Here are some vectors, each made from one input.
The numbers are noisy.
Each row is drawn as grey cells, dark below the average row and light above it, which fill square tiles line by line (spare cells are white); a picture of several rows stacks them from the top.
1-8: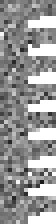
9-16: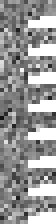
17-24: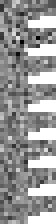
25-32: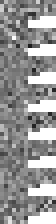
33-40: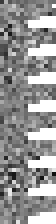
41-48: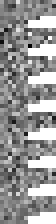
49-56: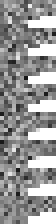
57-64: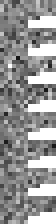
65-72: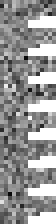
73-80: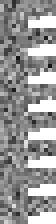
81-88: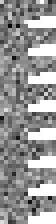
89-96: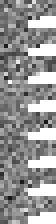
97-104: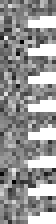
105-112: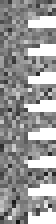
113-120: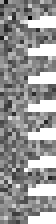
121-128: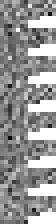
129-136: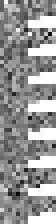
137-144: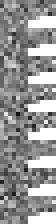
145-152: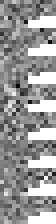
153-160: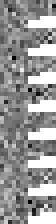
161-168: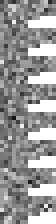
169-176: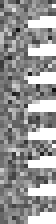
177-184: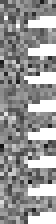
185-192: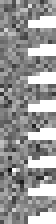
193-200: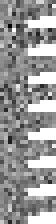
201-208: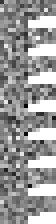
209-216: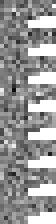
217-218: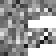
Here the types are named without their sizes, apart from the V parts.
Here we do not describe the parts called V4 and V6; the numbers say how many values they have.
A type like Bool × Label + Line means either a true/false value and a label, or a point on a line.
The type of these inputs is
Line × V6 + Tree × V4.
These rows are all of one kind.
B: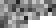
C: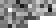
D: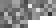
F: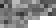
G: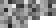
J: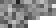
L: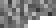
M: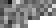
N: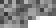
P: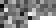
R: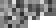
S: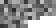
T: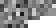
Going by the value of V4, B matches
C, G, L and R.
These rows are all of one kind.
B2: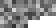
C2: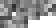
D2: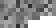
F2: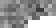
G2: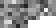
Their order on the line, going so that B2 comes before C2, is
B2, D2, C2, F2, G2.
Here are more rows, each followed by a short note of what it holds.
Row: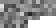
a point on a line and a value of V6
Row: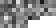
a point on a line and a value of V6
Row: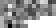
a node of a tree and a value of V4
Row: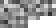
a node of a tree and a value of V4
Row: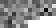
a node of a tree and a value of V4
